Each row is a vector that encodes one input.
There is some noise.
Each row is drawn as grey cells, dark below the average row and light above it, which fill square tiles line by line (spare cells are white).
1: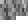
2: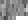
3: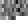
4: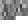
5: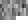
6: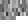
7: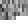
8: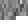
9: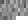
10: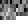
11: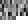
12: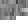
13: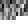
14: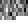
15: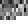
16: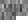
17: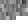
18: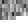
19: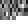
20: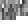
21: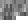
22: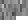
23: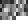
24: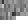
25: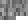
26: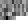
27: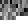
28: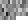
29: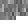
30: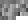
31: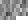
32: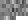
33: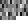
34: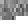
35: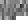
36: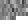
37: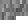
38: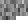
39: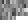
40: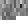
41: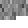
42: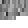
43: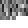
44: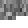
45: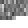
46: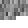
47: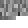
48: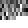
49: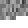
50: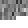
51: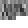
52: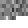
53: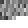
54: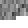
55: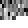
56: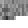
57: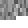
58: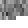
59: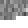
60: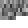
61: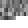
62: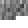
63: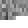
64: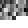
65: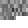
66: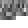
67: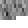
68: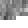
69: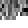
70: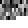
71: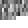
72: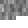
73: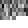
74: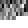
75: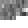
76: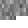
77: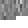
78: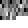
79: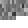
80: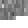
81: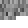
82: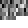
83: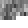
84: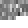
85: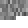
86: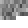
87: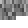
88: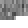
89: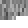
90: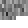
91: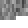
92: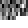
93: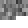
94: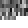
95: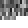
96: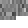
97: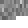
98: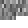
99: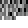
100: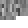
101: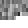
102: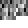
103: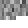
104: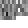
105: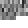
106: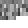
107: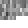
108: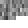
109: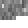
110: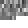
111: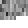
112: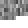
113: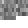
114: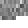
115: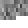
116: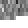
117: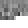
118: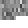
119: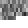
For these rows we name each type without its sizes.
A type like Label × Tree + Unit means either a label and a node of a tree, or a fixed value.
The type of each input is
Bool × Bool × Bool × Bool × Line + Label.
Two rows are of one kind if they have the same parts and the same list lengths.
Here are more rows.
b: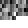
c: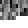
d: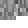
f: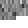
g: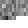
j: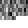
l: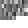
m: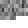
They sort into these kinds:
b, c, j
d, f, g, l, m

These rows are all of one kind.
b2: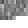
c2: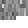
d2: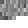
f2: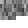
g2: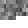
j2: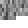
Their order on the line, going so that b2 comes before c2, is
f2, b2, c2, d2, g2, j2.
